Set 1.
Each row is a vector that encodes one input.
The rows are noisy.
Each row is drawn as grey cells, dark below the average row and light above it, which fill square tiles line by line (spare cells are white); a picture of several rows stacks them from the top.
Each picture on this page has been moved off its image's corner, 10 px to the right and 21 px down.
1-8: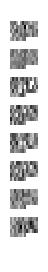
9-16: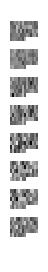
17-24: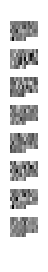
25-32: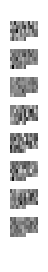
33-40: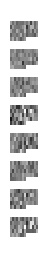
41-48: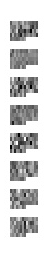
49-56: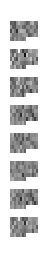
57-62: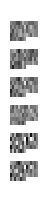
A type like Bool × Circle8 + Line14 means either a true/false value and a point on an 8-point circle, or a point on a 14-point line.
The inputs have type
Circle9.
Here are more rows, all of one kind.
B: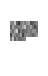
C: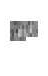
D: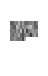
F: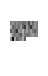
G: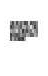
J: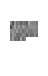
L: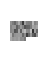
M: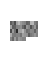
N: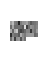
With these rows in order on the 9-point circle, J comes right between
B and G.
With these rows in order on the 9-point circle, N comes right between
C and L.
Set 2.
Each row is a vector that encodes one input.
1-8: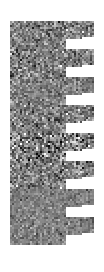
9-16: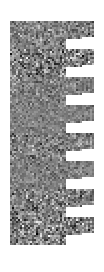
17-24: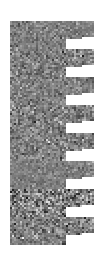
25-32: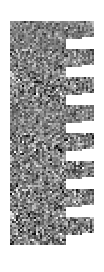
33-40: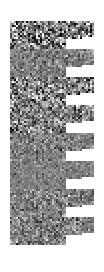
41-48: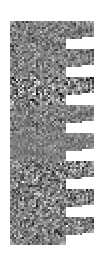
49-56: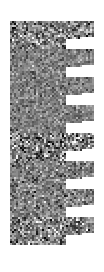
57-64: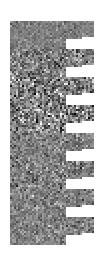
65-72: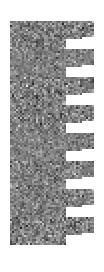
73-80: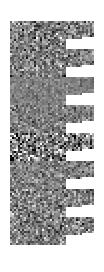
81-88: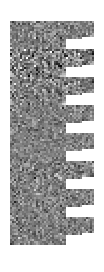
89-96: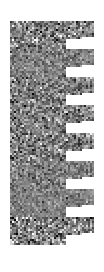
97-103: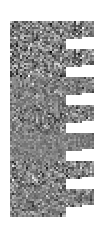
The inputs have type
Tree7 + Unit.
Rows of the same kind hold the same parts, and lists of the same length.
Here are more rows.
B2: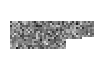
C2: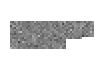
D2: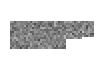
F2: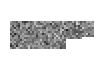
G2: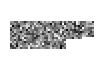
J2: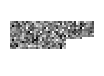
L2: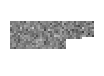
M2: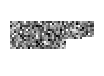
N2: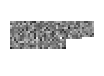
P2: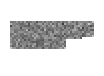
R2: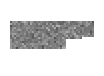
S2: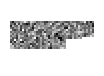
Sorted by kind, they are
B2, C2, F2, G2, J2, L2, M2, N2, P2, R2, S2
D2

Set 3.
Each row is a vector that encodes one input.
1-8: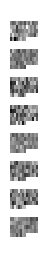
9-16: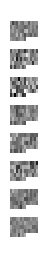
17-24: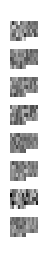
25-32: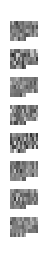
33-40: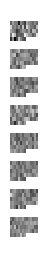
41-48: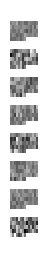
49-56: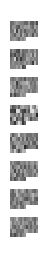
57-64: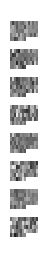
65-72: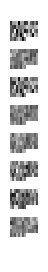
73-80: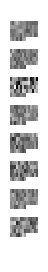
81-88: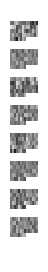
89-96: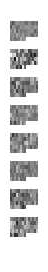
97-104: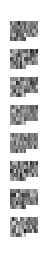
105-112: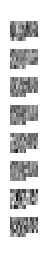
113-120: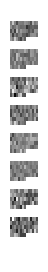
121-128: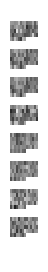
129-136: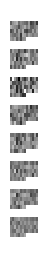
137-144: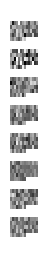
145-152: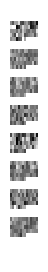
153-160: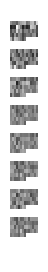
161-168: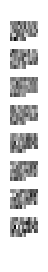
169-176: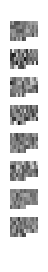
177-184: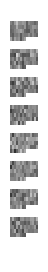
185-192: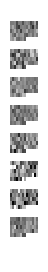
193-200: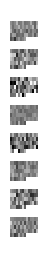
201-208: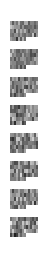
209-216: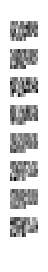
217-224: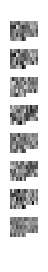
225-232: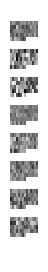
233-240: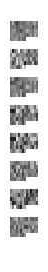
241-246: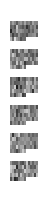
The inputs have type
Bool × Bool × Bool.
